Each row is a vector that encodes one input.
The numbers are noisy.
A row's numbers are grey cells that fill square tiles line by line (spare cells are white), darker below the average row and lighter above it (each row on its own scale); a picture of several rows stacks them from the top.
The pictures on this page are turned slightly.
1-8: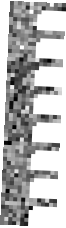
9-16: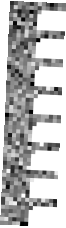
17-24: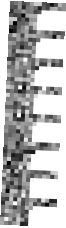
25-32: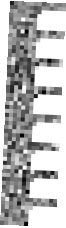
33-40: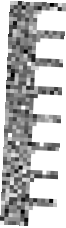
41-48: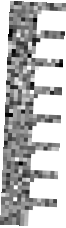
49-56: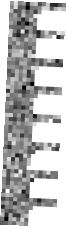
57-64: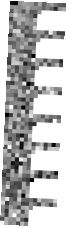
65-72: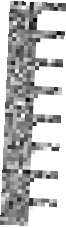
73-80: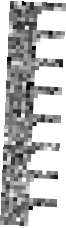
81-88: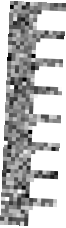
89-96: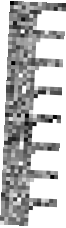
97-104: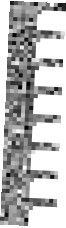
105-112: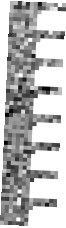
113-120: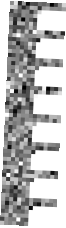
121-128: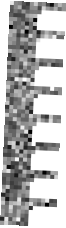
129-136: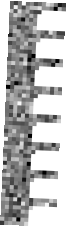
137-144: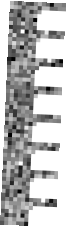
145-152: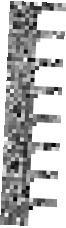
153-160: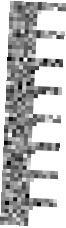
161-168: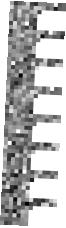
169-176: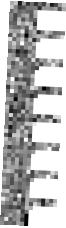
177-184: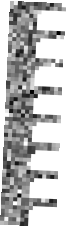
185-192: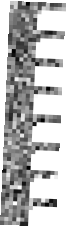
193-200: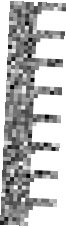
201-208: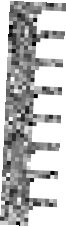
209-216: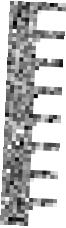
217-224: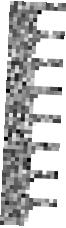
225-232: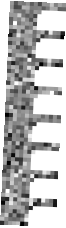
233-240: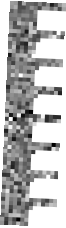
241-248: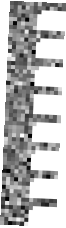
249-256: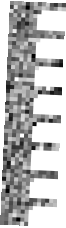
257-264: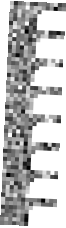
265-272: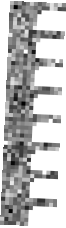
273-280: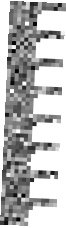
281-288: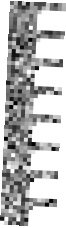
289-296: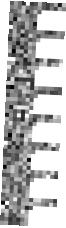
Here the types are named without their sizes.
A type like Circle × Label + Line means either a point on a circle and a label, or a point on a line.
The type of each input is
Label × Line.
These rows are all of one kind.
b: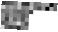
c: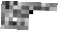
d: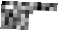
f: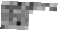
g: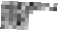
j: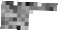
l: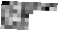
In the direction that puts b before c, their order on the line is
j, l, b, d, g, f, c.
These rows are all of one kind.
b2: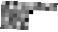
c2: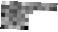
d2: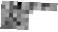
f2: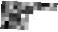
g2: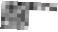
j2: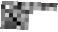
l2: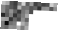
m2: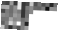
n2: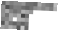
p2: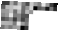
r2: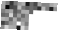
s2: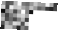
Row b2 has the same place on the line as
c2, l2 and r2.
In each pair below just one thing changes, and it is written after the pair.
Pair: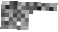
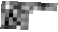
the place on the line
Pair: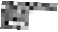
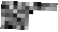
the place on the line
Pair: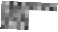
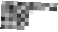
the label
